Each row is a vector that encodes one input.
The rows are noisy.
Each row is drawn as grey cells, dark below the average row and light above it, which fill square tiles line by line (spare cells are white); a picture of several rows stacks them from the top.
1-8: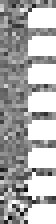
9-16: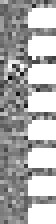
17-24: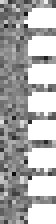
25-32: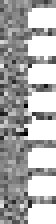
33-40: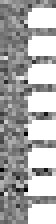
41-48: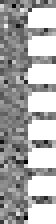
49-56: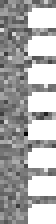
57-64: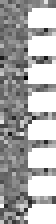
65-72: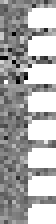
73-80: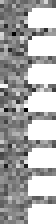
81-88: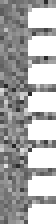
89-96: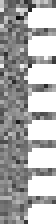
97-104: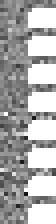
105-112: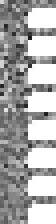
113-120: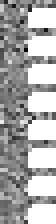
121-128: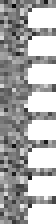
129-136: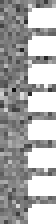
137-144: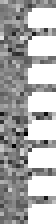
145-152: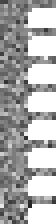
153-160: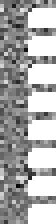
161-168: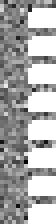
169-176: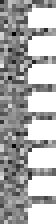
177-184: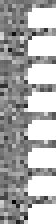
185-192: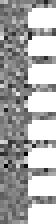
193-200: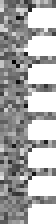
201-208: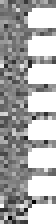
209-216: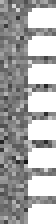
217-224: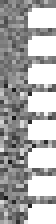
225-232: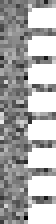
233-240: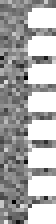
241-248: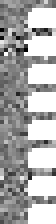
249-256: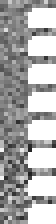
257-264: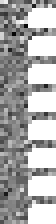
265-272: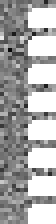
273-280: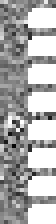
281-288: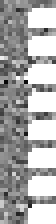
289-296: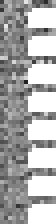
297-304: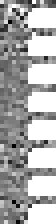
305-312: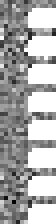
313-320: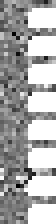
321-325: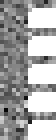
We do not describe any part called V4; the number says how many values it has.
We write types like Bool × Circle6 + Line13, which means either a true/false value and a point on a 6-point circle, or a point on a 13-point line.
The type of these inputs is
List2(Bool × V4 + Line8).
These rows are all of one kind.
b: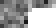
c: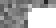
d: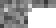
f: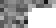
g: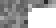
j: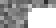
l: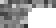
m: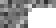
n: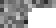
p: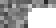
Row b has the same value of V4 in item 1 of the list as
f and g.
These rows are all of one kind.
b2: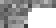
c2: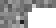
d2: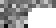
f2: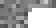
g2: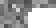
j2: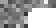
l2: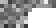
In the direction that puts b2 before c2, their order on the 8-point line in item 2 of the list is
b2, g2, c2, f2, j2, l2, d2.
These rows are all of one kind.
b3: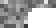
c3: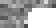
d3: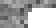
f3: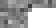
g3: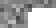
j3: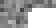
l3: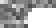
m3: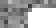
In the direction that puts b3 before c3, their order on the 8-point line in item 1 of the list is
b3, c3, d3, m3, f3, l3, g3, j3.
